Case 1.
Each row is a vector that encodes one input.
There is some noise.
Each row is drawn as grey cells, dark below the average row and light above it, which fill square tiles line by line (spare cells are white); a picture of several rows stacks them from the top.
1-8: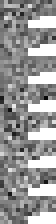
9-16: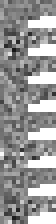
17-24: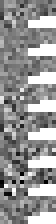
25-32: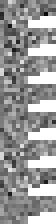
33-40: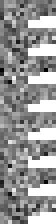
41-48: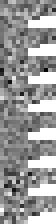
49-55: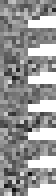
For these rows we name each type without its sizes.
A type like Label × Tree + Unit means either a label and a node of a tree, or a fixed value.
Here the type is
Line.
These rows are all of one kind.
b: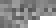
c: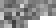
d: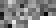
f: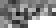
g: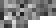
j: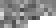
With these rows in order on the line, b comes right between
g and j.
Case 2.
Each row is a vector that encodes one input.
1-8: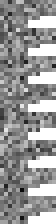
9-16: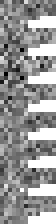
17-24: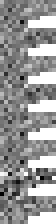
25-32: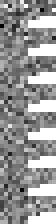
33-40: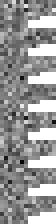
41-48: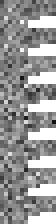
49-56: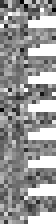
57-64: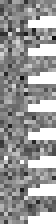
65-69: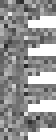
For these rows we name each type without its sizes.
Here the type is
Bool × Bool × Bool.
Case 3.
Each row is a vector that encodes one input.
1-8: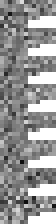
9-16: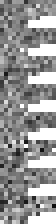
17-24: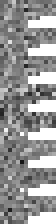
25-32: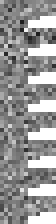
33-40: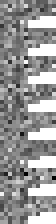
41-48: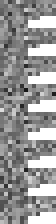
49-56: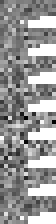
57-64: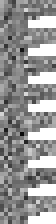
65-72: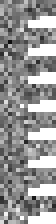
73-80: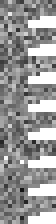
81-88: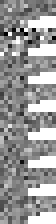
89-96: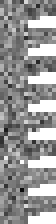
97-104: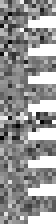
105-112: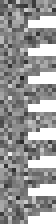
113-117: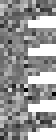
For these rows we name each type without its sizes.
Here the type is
Bool × Bool × Bool.
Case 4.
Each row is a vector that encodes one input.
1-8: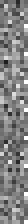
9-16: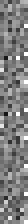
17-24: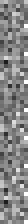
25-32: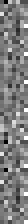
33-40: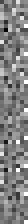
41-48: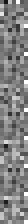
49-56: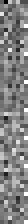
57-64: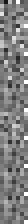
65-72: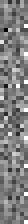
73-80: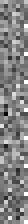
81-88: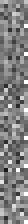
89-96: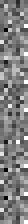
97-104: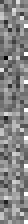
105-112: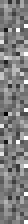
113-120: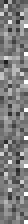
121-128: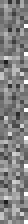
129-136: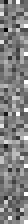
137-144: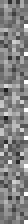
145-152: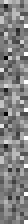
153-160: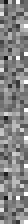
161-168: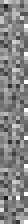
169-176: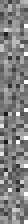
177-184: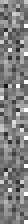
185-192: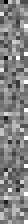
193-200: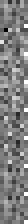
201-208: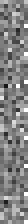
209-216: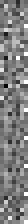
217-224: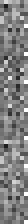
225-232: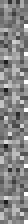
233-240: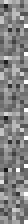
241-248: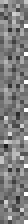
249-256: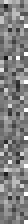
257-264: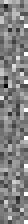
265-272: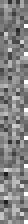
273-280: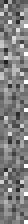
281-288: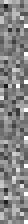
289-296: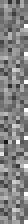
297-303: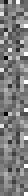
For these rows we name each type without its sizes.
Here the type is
Circle.
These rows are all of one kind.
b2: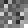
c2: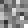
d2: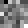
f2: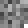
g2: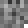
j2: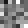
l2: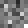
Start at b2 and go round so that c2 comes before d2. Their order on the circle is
b2, l2, g2, f2, c2, j2, d2.
